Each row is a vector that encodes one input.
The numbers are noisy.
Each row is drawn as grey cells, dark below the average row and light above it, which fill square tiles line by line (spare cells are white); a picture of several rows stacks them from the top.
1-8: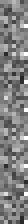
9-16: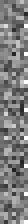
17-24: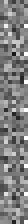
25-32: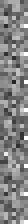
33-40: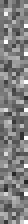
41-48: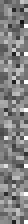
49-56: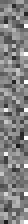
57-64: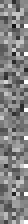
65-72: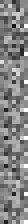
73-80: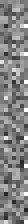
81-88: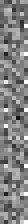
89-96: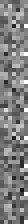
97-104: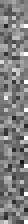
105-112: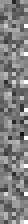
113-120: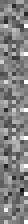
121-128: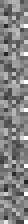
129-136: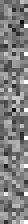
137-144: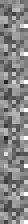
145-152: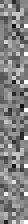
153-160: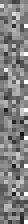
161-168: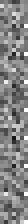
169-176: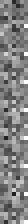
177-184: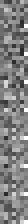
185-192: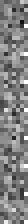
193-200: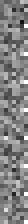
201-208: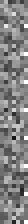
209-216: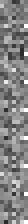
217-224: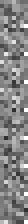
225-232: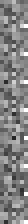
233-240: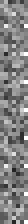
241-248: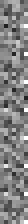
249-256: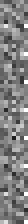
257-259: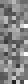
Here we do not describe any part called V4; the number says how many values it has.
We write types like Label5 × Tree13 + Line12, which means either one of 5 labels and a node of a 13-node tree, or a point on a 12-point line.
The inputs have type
Label7 × V4 + Line6.
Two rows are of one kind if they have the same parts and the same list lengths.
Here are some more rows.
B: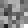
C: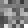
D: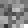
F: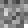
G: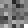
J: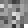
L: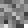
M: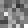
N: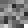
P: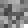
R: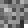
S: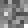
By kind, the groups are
B, D, P
C, F, G, J, L, M, N, R, S

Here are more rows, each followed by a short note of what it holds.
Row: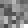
a point on a 6-point line
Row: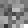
a point on a 6-point line
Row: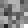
a point on a 6-point line
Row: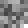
a point on a 6-point line
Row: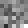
a point on a 6-point line
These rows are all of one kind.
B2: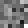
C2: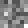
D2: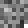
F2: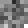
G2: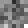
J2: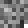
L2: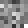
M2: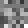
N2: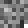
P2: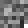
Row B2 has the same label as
D2, J2, N2 and P2.
